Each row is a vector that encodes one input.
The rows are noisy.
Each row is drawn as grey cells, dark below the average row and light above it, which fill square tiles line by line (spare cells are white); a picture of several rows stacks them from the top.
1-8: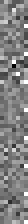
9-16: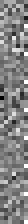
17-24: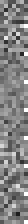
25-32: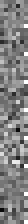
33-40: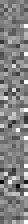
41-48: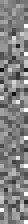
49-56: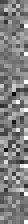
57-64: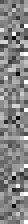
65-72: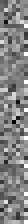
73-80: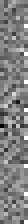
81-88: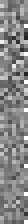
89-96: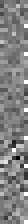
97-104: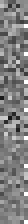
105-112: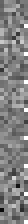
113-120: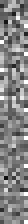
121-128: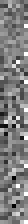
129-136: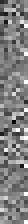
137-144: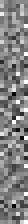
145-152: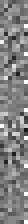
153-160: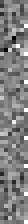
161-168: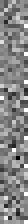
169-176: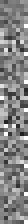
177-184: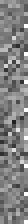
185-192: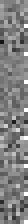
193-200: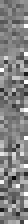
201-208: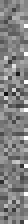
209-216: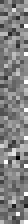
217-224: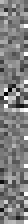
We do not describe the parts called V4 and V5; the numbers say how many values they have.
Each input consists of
three true/false values and a value of V4, together with either a point on a 9-point line, or a value of V5.
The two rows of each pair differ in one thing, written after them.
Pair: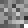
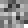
one of the three true/false values
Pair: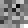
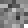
one of the three true/false values
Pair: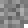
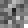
the value of V4
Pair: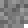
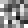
one of the three true/false values
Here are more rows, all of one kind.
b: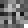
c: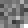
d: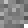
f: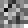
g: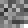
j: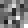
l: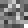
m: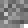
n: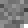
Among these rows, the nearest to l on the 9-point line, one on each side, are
f and g.
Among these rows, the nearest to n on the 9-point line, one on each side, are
b and c.
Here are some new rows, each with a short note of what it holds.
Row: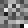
three true/false values, a value of V4 and a value of V5
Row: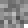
three true/false values, a value of V4 and a value of V5
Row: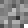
three true/false values, a value of V4 and a value of V5
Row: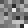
three true/false values, a value of V4 and a value of V5
